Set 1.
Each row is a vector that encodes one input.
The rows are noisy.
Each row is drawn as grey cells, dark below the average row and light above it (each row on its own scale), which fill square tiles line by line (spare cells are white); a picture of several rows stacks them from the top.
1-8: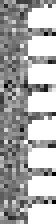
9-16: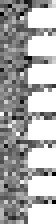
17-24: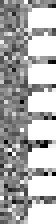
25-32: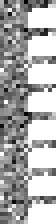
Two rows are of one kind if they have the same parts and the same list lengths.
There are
2 kinds of row.
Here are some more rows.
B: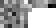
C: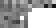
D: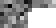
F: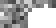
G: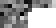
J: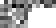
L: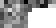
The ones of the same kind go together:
B, C, D, F, G, L
J

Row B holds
three true/false values.
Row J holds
a fixed value.
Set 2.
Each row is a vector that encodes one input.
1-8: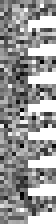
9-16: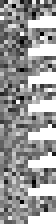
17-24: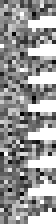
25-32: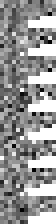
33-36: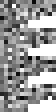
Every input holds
one of 5 labels.
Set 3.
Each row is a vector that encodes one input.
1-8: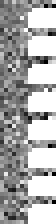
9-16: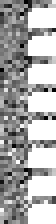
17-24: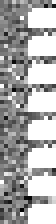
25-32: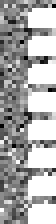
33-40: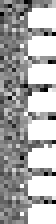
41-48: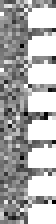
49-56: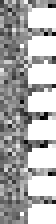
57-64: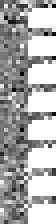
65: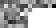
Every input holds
either a fixed value, or three true/false values.
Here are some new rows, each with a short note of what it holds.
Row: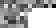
three true/false values
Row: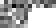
a fixed value
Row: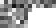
a fixed value
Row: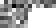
a fixed value
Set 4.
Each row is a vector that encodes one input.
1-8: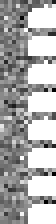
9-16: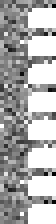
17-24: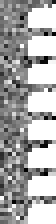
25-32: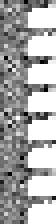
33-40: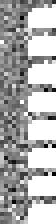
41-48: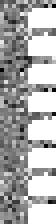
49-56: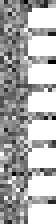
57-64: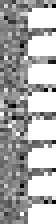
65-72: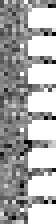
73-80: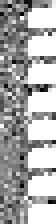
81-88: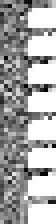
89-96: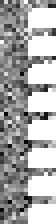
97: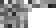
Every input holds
either a fixed value, or three true/false values.
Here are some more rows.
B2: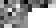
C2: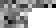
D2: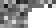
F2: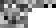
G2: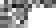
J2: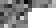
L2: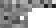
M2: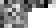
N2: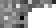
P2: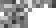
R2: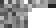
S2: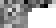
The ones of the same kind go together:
B2, C2, D2, F2, J2, L2, M2, N2, P2, R2, S2
G2

